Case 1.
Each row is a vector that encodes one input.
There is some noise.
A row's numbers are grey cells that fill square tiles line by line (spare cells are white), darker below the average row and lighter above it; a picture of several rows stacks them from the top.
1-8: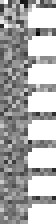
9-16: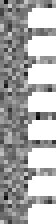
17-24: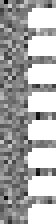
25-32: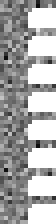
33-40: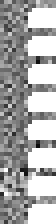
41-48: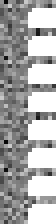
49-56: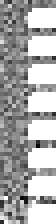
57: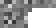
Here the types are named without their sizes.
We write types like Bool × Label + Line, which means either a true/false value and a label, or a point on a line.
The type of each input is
Circle + Unit.
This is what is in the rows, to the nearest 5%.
About 95% of them hold a point on a circle. The rest hold a fixed value.
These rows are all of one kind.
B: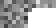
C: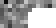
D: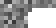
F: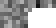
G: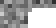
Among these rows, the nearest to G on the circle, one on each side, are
B and F.
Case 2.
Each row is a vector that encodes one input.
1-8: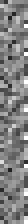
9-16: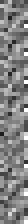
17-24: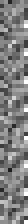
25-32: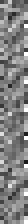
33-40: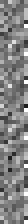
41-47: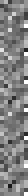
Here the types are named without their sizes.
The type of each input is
Bool × Bool × Bool.
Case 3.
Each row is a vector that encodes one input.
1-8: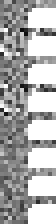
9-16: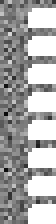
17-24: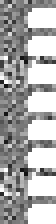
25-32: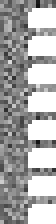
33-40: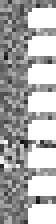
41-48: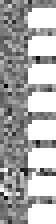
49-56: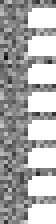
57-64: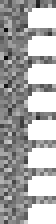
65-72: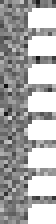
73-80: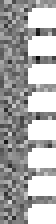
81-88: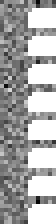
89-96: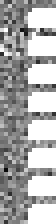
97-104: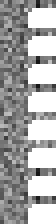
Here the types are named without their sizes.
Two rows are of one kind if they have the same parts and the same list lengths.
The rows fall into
2 kinds.
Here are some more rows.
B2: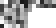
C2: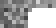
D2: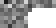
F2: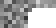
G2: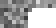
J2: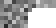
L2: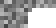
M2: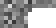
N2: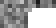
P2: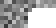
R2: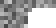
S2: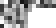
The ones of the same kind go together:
B2, S2
C2, D2, F2, G2, J2, L2, M2, N2, P2, R2

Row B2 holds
a fixed value.
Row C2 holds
a point on a circle.
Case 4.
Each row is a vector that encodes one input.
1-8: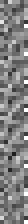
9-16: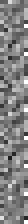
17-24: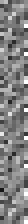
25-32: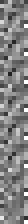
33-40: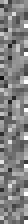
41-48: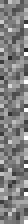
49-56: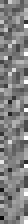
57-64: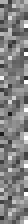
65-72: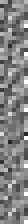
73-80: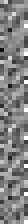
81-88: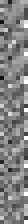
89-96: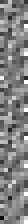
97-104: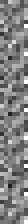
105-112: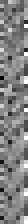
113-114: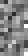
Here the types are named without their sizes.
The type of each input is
Bool × Bool × Bool.
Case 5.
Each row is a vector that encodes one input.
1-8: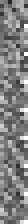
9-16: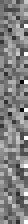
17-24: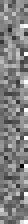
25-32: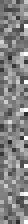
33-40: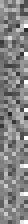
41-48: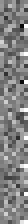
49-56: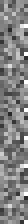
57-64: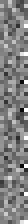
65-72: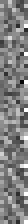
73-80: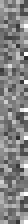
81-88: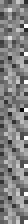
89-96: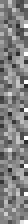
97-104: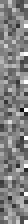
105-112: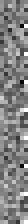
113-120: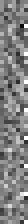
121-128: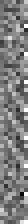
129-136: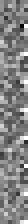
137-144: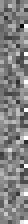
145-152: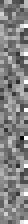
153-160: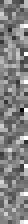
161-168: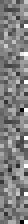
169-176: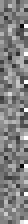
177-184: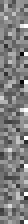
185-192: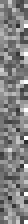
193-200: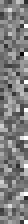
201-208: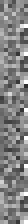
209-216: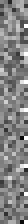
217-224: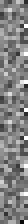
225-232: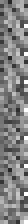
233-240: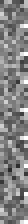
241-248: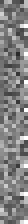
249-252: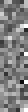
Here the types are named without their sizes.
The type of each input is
Bool × Bool × Bool.
